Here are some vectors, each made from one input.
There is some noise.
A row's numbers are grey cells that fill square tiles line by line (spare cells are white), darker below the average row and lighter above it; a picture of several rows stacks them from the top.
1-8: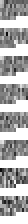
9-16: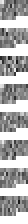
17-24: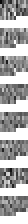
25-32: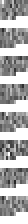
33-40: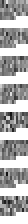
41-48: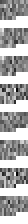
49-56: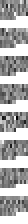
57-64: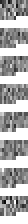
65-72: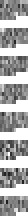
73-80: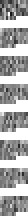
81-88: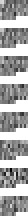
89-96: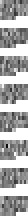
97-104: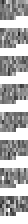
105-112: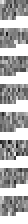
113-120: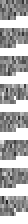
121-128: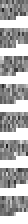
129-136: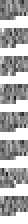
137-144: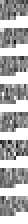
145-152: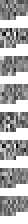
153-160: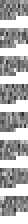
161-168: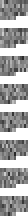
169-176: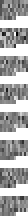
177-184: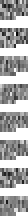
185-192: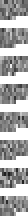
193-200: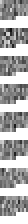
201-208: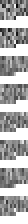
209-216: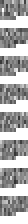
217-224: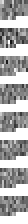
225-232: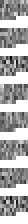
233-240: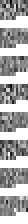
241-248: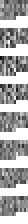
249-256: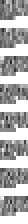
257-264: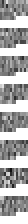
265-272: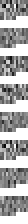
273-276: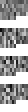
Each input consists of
either a point on a 9-point circle, or a list of up to three points on a 14-point line.
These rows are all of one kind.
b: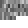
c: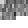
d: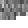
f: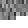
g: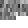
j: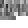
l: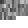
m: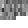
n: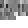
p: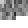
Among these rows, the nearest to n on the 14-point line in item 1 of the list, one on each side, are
g and j.
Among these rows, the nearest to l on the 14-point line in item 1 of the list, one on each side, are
b and f.
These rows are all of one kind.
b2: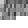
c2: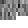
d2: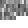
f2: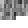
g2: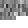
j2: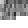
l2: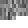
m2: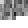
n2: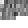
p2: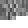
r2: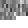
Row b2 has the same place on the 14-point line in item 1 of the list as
f2, j2 and n2.
